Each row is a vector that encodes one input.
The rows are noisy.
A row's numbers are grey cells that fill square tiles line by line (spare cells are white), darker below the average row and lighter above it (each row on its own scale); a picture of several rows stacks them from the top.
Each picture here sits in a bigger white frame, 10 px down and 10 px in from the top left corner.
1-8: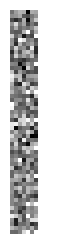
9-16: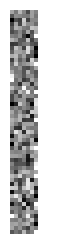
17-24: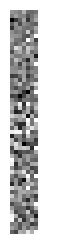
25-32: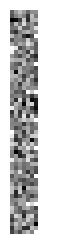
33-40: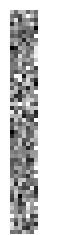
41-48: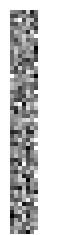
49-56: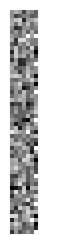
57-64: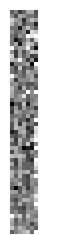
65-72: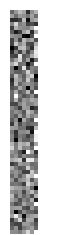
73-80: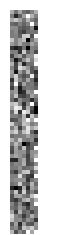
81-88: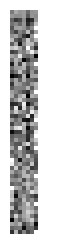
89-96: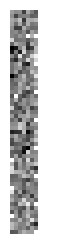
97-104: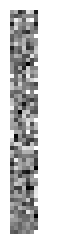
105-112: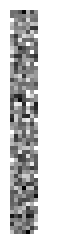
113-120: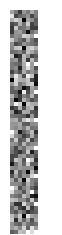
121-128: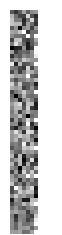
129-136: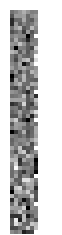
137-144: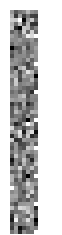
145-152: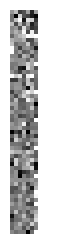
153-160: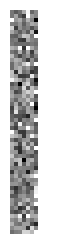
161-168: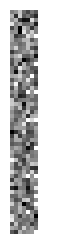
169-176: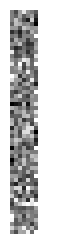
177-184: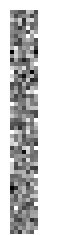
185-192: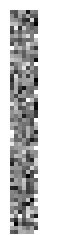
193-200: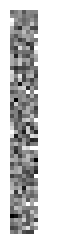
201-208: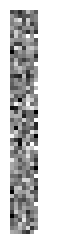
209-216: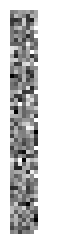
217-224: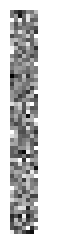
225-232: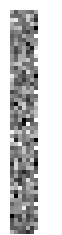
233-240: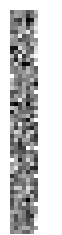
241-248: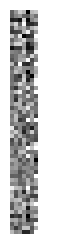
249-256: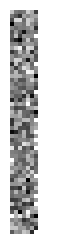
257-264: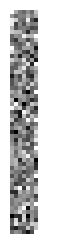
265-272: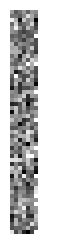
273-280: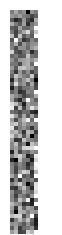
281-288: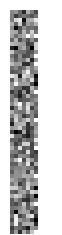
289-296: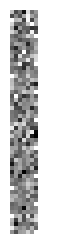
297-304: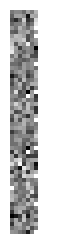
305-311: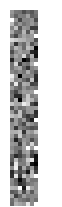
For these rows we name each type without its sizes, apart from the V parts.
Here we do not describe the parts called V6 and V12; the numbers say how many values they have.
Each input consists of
either a fixed value, or a label and a value of V6, or a true/false value and a value of V12.
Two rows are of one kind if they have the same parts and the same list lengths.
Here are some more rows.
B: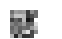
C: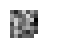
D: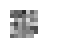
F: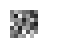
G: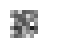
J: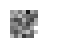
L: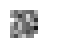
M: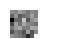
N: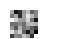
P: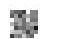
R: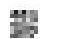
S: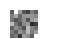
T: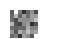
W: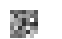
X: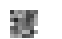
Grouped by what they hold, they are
B, J, M, X
C, D, F, G, L, N, P, R, W
S, T

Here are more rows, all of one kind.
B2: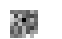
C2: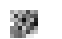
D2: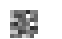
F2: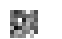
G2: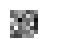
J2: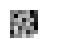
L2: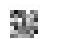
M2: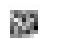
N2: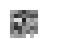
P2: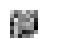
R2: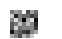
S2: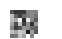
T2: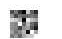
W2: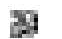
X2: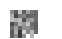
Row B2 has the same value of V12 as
M2, P2, R2 and W2.
